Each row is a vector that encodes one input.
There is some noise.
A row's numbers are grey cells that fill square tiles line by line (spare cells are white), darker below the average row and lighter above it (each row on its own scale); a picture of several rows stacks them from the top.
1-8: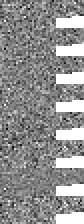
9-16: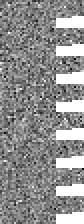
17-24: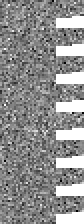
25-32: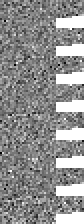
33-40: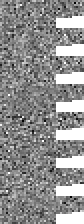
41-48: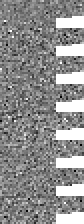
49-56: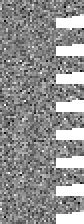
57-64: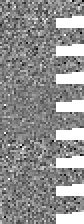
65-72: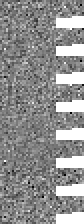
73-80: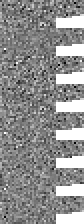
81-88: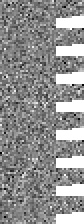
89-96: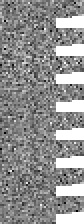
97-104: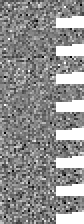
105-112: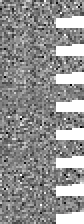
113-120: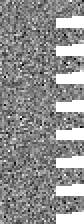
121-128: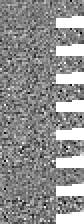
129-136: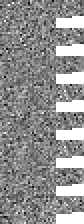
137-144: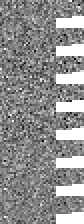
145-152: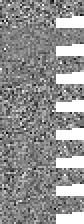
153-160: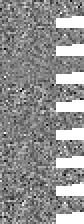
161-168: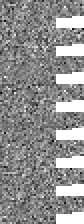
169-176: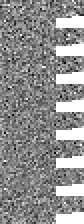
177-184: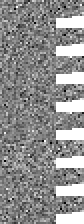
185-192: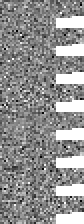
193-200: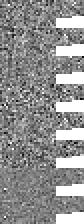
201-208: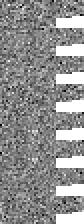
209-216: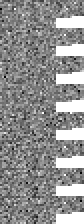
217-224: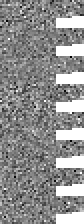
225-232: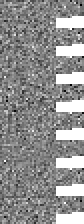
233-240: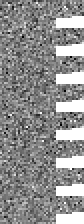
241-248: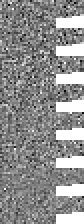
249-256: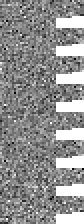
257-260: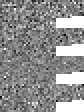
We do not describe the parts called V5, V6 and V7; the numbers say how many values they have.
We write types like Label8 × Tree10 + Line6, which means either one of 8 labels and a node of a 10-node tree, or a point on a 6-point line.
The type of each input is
Bool × (Label4 × (Tree10 + Unit) + V5) × V7 + V6.
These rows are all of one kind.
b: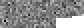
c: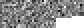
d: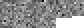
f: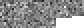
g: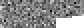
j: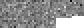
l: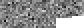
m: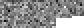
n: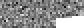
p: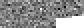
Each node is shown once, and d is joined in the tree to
f.
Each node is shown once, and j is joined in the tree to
l.
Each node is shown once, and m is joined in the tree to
f, l and n.
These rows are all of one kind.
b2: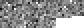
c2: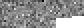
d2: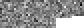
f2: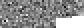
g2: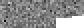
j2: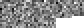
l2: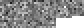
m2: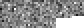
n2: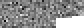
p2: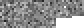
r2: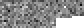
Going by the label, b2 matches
c2, m2 and n2.
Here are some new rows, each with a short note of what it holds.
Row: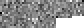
a value of V6
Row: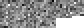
a true/false value, a value of V5 and a value of V7
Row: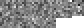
a value of V6
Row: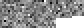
one of 4 labels, a true/false value and a value of V7
